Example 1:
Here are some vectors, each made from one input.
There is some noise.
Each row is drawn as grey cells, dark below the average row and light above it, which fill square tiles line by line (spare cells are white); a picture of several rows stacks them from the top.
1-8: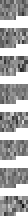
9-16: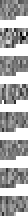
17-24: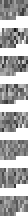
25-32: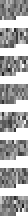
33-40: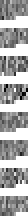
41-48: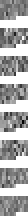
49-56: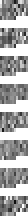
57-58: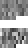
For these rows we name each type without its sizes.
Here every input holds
a list of points on a line.
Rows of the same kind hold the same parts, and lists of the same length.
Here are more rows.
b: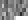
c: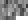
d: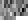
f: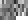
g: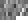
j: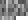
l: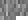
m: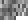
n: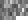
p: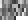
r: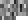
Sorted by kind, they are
b, c, d
f, m, p
g, j, l, n, r

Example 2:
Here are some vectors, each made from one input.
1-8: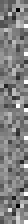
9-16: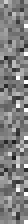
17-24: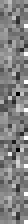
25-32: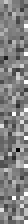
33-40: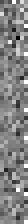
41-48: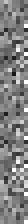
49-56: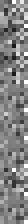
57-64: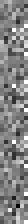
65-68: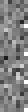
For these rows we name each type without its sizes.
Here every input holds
either a point on a line, or a node of a tree.
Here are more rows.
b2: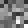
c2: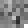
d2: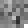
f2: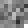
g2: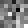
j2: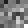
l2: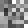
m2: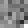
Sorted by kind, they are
b2, g2, j2, l2
c2, d2, f2, m2

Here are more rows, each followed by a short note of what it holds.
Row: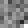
a point on a line
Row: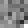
a point on a line
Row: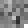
a point on a line
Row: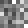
a node of a tree
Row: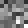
a node of a tree
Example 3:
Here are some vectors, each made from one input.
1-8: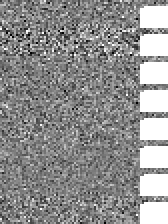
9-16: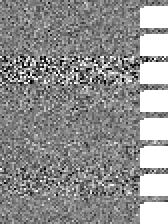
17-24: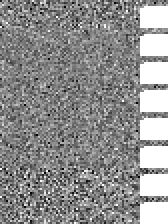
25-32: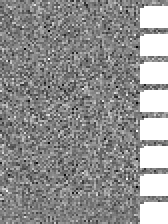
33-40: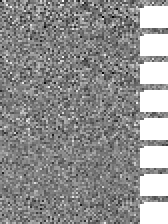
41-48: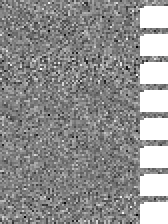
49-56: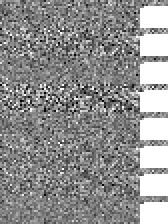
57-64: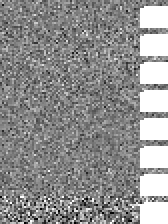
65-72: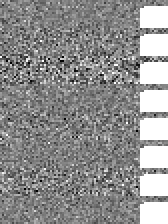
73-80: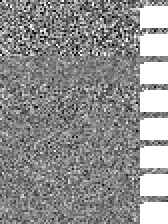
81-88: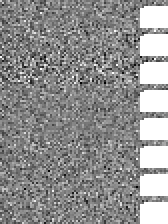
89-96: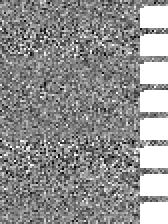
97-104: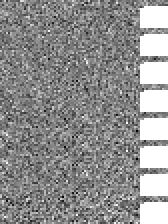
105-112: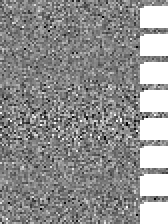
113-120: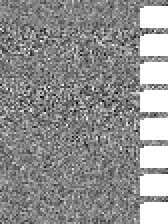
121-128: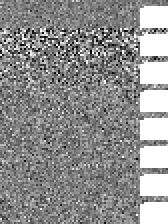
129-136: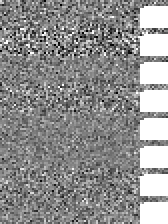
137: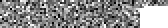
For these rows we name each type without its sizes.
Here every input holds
a label and a point on a line.
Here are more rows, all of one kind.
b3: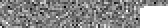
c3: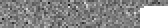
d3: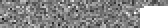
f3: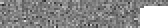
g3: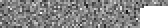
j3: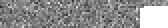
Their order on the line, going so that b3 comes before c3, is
b3, c3, d3, f3, g3, j3.
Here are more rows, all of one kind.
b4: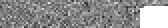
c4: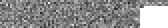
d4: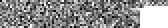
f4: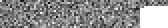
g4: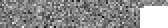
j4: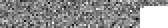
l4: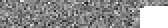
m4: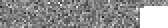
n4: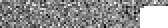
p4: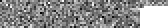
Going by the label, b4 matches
l4 and n4.
